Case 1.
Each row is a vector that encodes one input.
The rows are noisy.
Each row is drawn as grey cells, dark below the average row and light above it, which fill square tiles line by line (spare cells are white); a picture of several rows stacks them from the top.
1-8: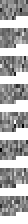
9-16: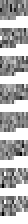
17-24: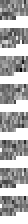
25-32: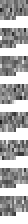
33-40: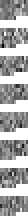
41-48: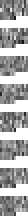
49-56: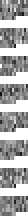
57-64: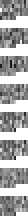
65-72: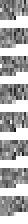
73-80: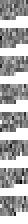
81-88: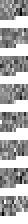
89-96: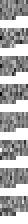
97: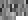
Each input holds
a list of up to two items, each a point on a 3-point line and a point on a 4-point line.
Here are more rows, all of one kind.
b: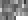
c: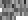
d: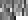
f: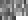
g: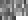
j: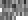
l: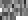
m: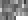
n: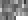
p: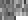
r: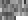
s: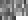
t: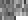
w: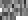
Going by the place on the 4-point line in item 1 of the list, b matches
m, n and r.
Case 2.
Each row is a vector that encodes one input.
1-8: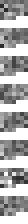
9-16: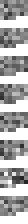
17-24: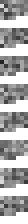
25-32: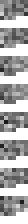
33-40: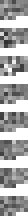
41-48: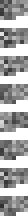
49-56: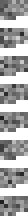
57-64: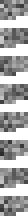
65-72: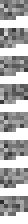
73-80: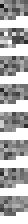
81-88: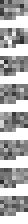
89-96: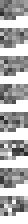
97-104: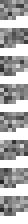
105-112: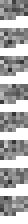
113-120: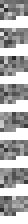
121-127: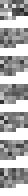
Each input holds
a true/false value, together with either a fixed value, or a node of a 14-node tree.
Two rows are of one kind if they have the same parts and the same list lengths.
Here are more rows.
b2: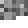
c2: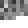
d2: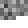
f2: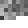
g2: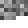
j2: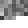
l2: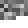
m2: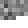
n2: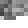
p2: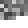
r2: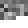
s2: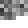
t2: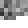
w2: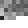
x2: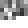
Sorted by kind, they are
b2, c2, d2, f2, g2, j2, l2, m2, n2, p2, r2, s2, t2, w2
x2

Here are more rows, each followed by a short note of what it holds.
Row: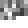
a true/false value
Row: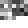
a true/false value
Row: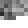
a node of a 14-node tree and a true/false value
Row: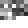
a true/false value
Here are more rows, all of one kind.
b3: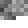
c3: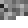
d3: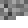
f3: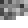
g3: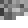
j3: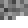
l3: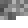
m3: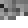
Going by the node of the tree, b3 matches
l3 and m3.
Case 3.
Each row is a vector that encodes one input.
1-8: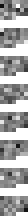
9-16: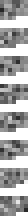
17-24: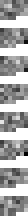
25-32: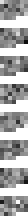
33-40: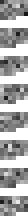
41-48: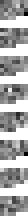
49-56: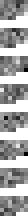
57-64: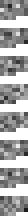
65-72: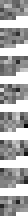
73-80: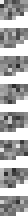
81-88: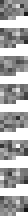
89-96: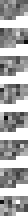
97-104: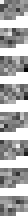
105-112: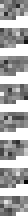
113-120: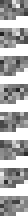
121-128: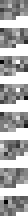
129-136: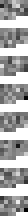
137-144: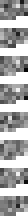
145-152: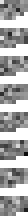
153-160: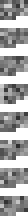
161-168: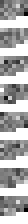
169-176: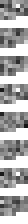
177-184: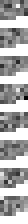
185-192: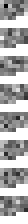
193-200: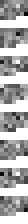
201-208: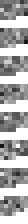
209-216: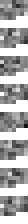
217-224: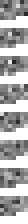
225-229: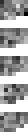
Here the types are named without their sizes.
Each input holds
a node of a tree, together with either a point on a circle, or a fixed value.
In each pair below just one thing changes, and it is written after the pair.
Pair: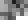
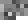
the place on the circle
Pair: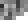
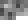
the node of the tree
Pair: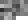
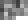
the place on the circle
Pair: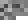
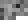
the place on the circle
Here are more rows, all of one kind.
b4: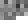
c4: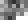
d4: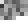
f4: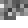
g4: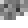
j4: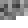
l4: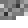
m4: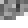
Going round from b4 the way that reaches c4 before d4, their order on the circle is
b4, m4, c4, d4, g4, j4, l4, f4.
